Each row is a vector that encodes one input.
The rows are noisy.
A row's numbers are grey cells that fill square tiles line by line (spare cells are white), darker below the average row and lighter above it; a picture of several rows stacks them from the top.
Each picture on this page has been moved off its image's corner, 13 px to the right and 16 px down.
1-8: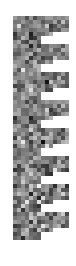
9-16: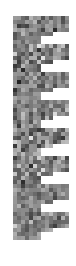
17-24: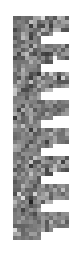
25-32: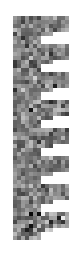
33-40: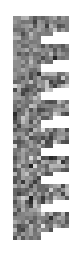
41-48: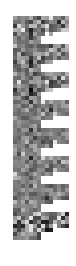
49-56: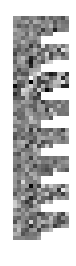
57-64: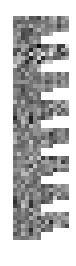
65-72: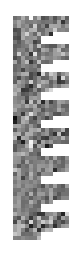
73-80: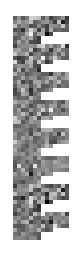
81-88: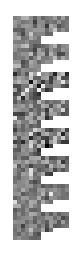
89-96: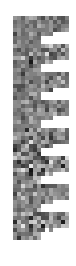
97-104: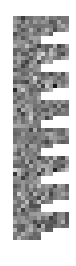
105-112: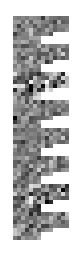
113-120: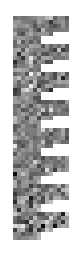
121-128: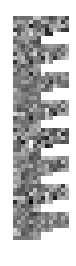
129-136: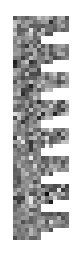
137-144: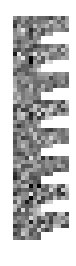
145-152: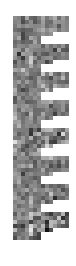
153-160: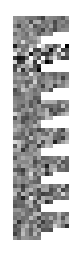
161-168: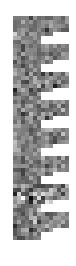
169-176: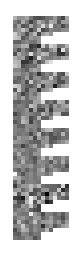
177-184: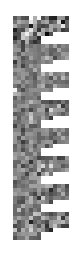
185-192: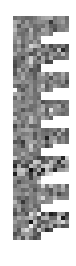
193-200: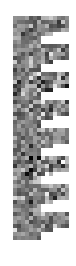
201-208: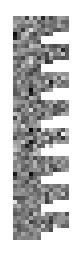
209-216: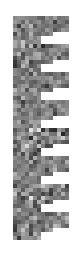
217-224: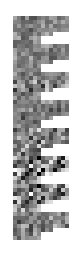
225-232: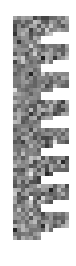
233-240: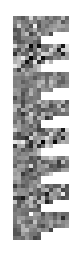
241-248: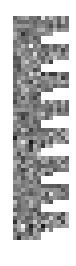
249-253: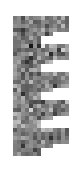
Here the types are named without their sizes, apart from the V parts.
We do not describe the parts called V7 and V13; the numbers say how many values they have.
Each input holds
a value of V13, together with either a label, or a true/false value and a value of V7.
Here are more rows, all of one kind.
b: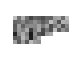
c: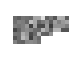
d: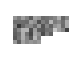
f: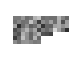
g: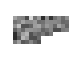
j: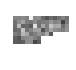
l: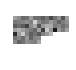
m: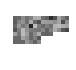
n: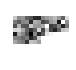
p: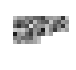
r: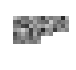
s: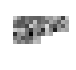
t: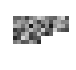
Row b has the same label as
g, n and t.
